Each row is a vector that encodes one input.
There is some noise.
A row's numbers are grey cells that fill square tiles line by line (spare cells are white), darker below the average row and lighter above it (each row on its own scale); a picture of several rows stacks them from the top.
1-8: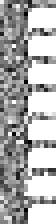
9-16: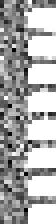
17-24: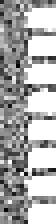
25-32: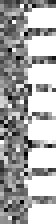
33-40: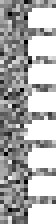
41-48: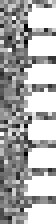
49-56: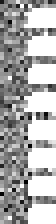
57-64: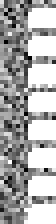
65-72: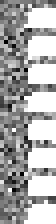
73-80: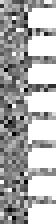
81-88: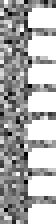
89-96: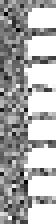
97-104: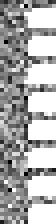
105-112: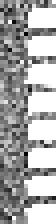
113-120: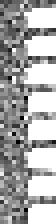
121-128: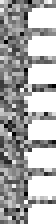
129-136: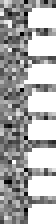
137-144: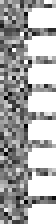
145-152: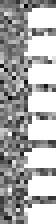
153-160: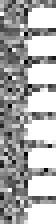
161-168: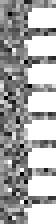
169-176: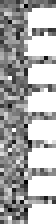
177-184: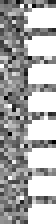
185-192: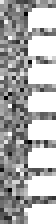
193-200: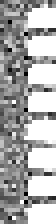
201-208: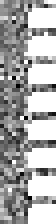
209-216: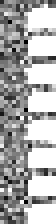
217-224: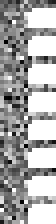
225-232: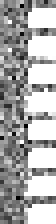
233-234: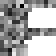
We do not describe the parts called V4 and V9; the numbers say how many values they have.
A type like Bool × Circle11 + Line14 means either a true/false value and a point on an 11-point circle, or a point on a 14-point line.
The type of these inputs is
Bool × Line8 + V4 × V9.
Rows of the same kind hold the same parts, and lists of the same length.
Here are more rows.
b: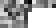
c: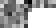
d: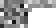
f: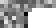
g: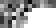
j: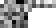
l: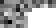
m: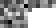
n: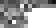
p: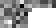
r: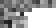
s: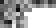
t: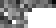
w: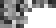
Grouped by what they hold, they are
b, c, d, f, j, p
g, l, m, n, r, s, t, w

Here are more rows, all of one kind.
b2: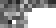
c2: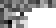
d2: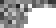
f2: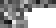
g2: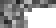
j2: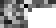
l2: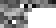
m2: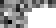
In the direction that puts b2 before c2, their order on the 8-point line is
m2, j2, l2, d2, b2, c2, f2, g2.
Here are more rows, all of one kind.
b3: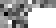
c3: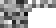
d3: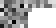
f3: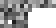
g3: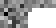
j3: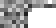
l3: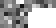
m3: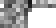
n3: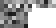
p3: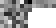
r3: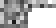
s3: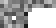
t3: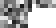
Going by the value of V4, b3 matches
g3, l3, p3 and t3.
